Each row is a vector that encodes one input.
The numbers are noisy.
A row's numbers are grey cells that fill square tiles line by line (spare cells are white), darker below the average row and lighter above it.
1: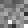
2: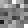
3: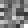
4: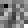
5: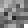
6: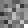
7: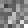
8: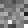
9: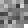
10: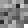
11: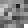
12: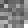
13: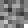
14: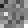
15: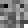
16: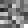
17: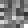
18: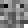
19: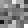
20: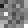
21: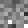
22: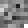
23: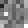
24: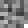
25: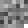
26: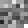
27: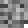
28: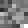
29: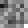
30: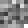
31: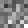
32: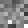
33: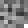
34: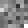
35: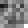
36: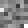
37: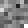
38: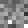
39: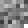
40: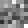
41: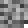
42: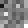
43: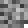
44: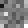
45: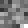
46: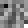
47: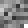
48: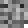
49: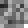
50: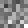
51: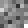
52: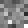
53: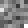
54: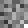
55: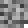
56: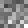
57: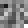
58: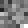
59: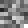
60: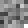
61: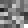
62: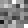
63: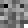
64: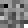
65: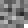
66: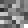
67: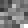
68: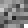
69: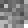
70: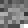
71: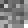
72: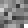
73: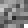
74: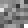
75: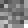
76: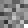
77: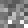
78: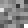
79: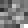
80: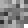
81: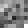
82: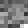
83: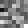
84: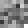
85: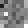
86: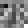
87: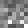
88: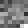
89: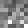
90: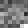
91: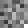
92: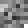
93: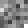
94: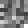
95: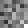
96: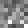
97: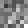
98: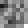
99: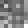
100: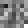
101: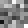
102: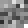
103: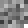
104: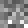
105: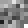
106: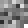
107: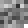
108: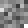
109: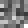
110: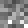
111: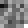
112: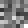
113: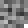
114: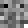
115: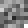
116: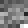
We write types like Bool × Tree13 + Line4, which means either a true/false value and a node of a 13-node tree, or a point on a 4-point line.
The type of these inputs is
Circle15 + Line8.
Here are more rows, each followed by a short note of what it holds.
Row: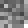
a point on a 15-point circle
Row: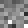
a point on a 15-point circle
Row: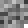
a point on an 8-point line
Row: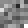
a point on an 8-point line
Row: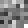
a point on an 8-point line
